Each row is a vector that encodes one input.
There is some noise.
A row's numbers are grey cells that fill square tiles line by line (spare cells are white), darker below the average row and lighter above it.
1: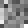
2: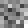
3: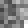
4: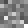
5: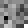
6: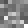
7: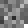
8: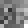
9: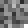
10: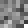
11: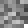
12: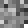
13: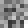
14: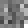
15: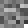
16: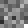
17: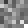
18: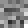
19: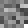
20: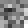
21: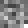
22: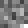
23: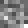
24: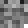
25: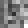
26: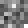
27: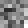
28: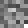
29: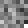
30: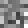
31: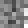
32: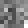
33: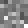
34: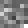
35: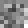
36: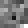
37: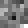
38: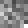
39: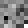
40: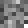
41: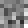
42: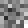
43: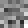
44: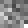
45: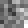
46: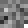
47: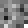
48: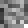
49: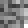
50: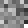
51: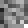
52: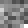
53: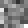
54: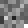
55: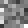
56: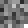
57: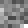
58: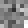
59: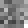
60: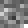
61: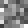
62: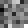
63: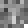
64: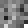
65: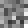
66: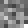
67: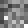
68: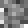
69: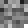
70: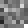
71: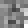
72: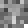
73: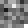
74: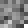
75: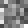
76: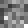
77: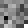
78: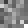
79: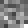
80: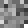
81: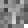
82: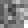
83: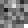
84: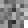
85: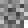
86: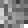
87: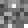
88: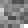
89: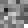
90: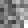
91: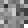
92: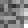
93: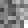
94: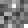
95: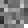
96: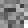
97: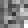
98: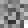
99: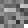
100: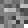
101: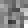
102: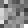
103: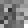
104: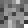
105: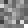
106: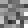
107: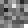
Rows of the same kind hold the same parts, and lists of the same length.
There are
2 kinds of row.
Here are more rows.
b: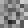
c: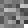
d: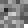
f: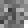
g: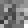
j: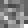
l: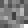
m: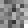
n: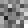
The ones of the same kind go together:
b, f, g, m, n
c, d, j, l

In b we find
a point on each of two 5-point lines.
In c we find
a point on a 5-point line and a node of a 7-node tree.
